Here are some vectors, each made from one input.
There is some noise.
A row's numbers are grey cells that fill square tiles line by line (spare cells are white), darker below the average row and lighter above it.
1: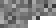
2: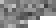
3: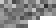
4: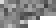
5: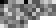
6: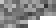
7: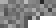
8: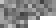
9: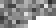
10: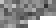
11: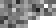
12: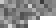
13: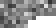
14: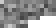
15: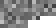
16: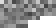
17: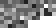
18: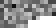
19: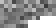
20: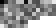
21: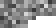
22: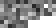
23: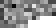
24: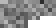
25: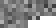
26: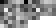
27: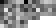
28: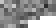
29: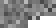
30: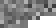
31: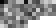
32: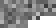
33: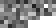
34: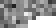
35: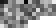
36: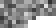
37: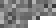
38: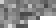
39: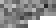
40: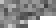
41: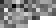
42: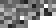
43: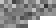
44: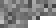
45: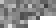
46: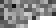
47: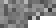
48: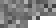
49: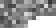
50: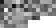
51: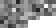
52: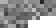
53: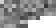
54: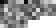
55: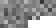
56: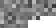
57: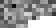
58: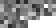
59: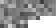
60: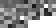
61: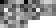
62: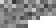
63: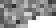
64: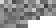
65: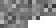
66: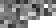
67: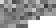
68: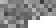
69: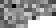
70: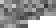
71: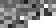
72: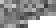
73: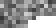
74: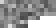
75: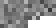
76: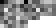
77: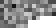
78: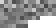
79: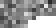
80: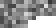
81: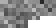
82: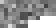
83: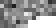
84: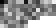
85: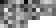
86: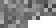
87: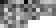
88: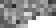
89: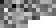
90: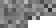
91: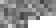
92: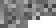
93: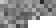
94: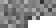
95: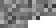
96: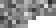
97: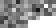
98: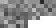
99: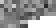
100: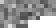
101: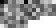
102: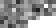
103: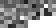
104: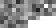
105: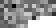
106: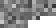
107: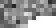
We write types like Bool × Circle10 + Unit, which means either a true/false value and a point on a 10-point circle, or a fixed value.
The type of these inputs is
Line9 + Line10.
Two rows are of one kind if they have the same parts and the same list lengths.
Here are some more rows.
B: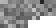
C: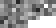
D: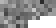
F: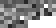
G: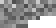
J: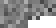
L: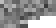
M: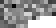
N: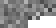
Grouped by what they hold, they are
B, D, G, J, L, N
C, F, M

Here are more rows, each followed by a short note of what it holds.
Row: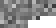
a point on a 10-point line
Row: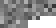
a point on a 10-point line
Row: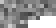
a point on a 10-point line
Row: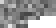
a point on a 10-point line
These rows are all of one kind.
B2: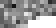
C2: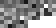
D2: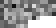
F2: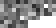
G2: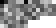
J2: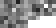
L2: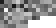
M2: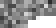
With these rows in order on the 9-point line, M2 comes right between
B2 and J2.
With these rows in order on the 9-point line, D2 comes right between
B2 and L2.
